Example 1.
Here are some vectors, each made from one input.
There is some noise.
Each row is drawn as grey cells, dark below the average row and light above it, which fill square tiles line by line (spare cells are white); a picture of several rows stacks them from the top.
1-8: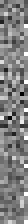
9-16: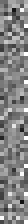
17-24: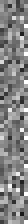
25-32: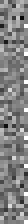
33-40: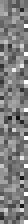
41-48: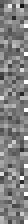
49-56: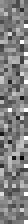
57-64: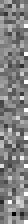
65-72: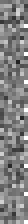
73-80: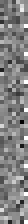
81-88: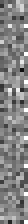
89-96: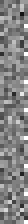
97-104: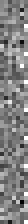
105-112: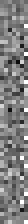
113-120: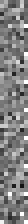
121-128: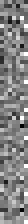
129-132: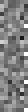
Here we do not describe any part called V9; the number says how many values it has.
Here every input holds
four true/false values, together with either a point on an 8-point line, or a value of V9.
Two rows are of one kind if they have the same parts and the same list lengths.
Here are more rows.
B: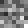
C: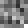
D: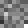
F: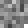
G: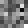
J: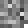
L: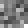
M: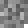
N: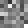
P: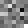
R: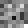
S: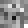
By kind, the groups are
B, L, R, S
C, D, F, G, J, M, N, P

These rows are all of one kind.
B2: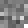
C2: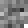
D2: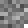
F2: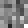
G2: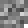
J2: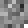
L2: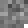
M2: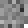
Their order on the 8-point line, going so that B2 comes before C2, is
M2, F2, B2, D2, J2, L2, G2, C2.
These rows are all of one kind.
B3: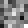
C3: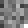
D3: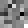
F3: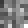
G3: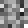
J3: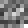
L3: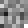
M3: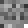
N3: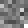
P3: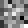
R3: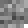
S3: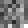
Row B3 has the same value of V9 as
G3, J3 and P3.
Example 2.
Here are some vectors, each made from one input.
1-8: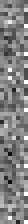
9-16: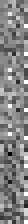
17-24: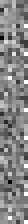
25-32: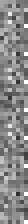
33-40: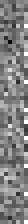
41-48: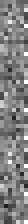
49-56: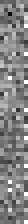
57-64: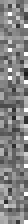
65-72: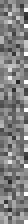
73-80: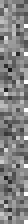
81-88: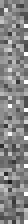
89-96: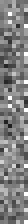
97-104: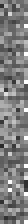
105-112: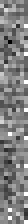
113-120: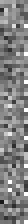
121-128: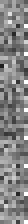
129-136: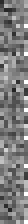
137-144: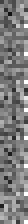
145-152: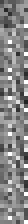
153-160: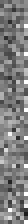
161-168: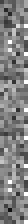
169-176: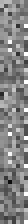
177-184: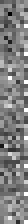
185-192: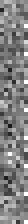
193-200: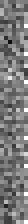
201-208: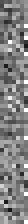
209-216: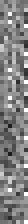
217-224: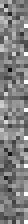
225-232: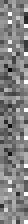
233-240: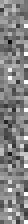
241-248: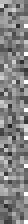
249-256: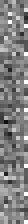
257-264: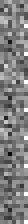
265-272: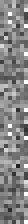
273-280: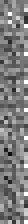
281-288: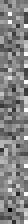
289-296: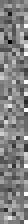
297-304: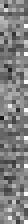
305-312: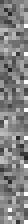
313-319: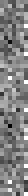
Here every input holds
either a point on a 5-point line and a true/false value, or a point on a 6-point line.
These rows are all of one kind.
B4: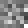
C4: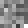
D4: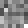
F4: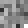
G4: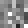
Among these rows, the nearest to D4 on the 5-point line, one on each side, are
B4 and C4.
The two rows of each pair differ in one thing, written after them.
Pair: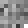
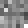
the place on the 5-point line
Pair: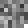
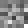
the true/false value
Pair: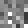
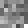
the true/false value
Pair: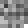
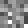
the true/false value
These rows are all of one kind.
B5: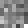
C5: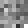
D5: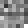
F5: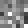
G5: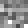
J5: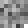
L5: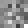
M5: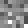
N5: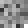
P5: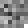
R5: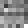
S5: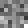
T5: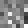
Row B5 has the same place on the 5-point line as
F5 and T5.
